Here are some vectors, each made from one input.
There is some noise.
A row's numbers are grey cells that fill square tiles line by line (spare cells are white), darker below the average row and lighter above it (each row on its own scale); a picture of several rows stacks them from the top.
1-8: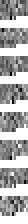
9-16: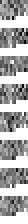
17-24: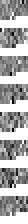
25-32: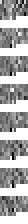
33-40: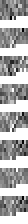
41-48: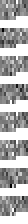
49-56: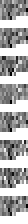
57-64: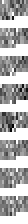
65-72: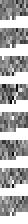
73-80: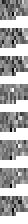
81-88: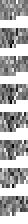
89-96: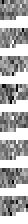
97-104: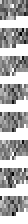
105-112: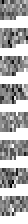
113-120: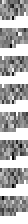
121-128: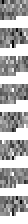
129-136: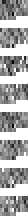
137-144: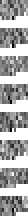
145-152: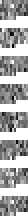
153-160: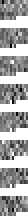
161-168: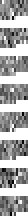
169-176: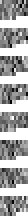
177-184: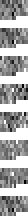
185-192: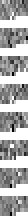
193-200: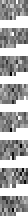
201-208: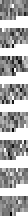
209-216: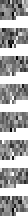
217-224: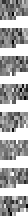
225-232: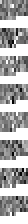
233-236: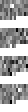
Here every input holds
either a point on a 9-point circle and a true/false value, or a fixed value.
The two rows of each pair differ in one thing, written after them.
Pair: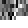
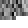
the place on the 9-point circle
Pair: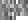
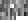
the true/false value
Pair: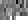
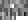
the place on the 9-point circle
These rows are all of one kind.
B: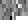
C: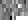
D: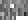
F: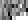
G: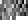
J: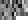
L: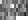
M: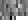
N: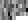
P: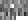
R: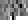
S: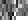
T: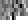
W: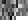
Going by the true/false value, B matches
C, F and N.
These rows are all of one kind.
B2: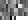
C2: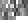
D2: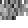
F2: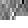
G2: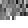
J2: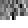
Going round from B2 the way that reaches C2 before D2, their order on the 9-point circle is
B2, C2, F2, G2, J2, D2.
